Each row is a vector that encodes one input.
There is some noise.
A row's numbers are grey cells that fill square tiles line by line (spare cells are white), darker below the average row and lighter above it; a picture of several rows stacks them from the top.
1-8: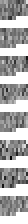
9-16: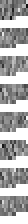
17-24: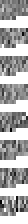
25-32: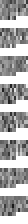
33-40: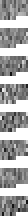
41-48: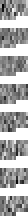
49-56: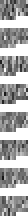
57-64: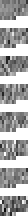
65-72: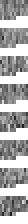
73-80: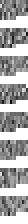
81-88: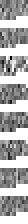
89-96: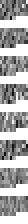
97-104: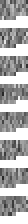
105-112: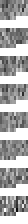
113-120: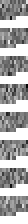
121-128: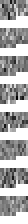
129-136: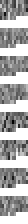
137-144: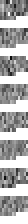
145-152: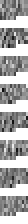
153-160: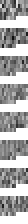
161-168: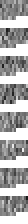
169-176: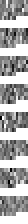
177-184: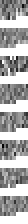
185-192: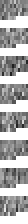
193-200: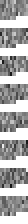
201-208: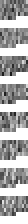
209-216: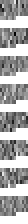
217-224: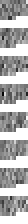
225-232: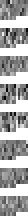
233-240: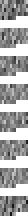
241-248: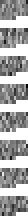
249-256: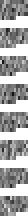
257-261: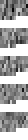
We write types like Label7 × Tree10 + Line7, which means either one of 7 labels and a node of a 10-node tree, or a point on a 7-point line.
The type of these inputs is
Bool × Bool × Bool × Bool × List2(Line5).
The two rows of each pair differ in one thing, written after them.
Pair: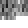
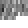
the place on the 5-point line in item 2 of the list
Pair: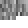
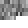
one of the four true/false values
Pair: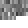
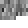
the place on the 5-point line in item 1 of the list
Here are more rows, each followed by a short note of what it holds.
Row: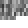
four true/false values, together with a list of two items
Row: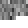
four true/false values, together with the empty list
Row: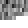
four true/false values, together with a list of two items
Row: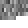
four true/false values, together with a list of two items
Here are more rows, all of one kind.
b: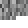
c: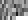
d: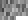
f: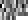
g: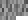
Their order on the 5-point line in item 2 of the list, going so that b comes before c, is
b, g, c, f, d.
